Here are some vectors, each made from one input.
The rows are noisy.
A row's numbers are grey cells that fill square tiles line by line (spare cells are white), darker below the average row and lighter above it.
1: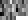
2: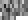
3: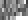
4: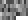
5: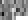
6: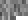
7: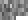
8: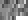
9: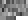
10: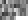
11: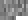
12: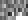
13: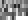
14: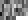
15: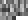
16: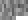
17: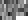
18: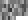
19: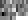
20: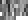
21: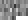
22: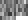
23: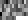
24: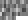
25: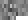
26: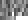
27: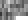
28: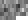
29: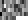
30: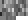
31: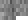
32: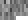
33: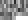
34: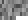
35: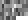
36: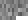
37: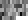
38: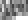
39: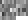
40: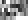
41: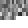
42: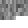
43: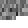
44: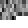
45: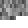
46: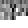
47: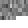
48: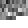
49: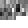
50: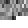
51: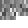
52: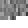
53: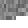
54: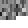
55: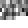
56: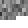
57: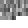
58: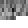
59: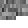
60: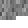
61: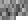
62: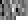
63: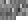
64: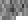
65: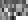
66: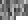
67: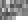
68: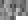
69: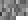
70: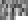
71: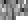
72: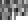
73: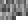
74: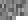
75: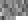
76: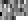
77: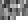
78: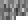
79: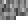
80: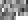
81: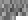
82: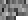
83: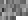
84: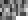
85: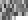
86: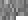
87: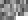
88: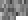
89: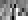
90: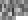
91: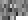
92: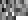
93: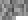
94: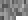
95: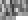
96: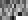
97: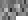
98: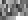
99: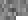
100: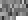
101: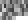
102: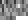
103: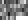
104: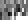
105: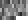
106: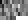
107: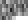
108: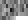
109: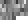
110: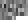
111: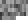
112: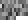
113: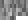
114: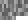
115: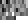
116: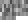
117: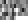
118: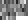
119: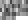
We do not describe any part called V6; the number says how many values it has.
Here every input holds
either a point on a 9-point circle, or one of 12 labels and a value of V6.
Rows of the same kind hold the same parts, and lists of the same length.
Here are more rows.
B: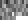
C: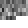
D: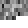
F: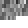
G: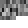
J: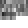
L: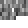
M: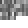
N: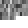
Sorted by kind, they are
B, D, F, J, M
C, G, L, N

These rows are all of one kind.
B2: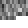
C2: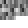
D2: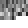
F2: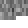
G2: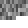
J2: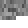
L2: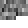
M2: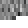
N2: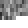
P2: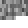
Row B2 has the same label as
F2, G2 and P2.
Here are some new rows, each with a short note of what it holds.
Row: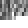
a point on a 9-point circle
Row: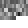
one of 12 labels and a value of V6
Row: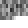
one of 12 labels and a value of V6
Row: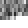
a point on a 9-point circle
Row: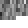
a point on a 9-point circle
